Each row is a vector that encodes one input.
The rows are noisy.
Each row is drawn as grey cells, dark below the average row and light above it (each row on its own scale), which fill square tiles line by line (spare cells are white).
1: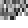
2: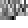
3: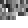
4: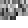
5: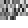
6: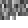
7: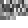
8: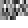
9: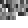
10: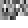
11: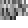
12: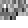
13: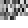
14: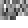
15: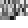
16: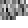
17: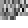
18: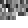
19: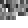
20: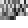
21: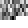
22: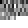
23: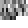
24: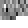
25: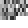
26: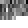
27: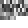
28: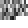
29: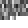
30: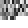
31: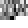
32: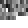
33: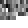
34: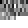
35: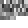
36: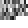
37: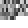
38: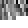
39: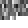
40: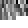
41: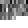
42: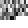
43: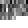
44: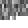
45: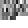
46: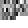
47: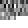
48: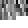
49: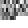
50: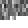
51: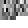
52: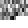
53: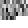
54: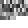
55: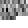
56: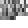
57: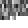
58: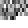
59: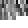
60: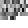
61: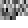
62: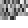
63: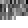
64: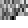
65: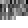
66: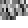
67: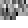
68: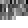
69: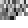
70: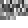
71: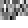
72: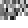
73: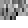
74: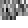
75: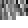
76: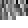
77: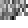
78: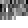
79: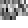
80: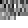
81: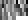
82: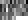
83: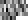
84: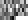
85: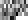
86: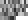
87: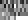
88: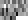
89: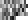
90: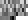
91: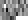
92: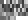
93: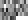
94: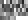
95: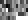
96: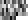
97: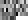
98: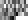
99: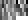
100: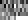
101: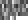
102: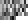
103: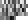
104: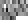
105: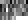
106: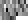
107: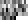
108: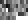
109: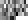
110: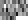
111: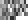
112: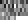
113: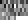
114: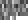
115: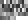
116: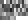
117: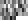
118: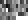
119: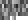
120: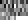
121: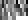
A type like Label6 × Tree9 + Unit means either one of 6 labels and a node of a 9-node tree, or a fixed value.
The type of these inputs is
Bool × Line6 + Label6.
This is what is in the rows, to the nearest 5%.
About 45% of them hold one of 6 labels. The rest hold a point on a 6-point line and a true/false value.
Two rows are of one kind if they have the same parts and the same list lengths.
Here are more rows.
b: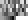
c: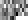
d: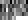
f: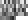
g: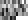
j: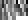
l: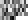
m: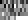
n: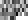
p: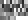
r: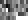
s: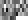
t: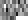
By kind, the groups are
b, c, f, g, l, n, s, t
d, j, m, p, r

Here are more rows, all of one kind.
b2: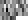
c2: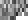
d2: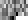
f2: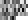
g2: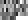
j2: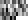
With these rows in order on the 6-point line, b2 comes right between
g2 and j2.
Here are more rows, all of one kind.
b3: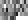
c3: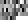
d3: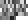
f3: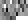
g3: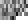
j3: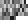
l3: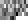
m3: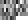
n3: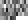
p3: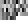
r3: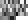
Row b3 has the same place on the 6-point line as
c3, m3, n3 and p3.
